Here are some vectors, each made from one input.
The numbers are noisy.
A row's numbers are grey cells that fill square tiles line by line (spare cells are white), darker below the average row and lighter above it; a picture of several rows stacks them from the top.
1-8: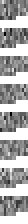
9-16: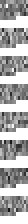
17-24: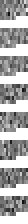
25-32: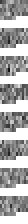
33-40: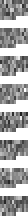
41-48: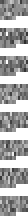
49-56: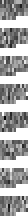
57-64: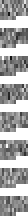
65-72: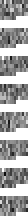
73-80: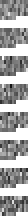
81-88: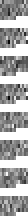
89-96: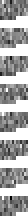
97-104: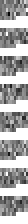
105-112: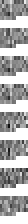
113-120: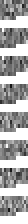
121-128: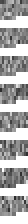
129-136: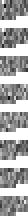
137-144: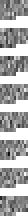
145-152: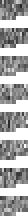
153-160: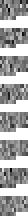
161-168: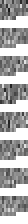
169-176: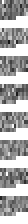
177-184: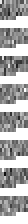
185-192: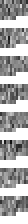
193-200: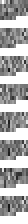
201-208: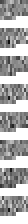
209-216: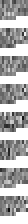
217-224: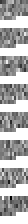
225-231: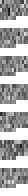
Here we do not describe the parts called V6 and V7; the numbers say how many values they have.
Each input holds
either a point on a 9-point line, or a true/false value and a value of V6, or a value of V7.
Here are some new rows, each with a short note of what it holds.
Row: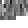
a true/false value and a value of V6
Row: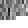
a value of V7
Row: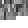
a true/false value and a value of V6
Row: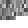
a point on a 9-point line
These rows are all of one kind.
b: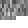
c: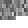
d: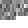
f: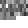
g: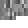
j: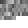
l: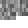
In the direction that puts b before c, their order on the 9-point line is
f, l, j, b, g, c, d.
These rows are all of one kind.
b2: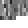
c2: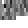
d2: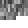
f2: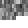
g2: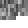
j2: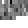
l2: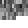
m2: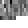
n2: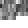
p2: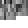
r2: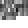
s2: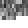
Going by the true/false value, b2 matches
c2, j2 and m2.
